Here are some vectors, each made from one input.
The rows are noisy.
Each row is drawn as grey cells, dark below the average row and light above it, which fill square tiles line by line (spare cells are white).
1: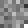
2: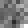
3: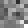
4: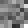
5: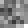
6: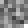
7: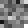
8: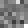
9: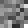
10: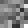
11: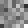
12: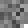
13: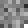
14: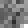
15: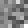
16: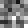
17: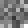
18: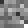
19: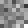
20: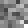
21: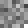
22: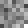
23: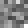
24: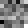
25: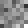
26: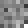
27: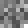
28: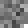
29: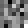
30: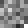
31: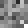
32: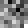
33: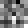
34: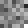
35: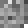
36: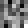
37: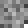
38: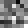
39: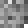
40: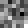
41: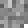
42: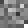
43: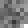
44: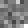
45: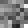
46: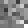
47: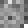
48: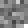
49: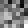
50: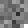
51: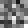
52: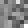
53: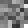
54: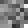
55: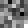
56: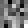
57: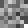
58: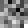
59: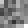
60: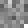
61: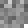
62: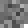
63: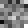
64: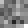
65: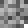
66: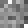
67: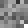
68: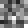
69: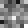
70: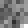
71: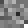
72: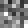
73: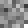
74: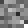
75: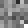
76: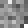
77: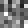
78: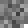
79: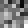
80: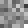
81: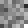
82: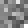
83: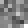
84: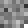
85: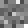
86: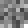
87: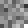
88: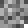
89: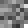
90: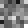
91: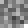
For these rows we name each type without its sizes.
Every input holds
either a label, or a point on a line, or four true/false values.
